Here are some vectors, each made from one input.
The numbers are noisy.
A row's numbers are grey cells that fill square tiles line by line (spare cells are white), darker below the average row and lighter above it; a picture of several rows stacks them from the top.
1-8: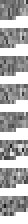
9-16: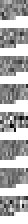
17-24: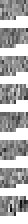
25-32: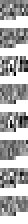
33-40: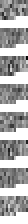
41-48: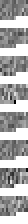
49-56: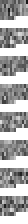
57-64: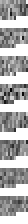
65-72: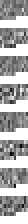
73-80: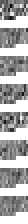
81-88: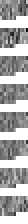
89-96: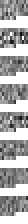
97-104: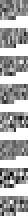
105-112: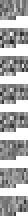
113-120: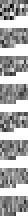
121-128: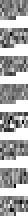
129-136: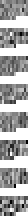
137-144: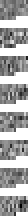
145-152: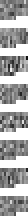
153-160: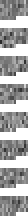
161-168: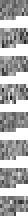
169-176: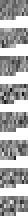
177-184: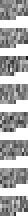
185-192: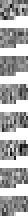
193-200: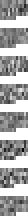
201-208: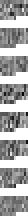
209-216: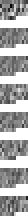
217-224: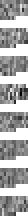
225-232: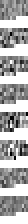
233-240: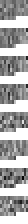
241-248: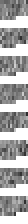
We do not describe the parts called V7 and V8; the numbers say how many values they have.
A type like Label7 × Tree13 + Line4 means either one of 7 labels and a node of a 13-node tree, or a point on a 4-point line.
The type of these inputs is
Bool × Line6 + V7 × V8.
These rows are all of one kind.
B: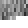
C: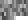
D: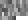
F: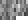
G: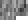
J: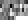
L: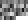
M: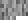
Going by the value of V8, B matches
D and F.
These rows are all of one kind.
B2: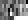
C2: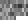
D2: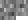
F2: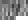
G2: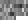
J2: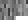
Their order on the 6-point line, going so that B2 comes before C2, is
J2, B2, D2, G2, C2, F2.
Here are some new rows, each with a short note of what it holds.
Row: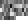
a value of V7 and a value of V8
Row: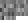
a point on a 6-point line and a true/false value
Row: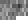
a point on a 6-point line and a true/false value
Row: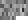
a value of V7 and a value of V8
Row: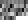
a value of V7 and a value of V8
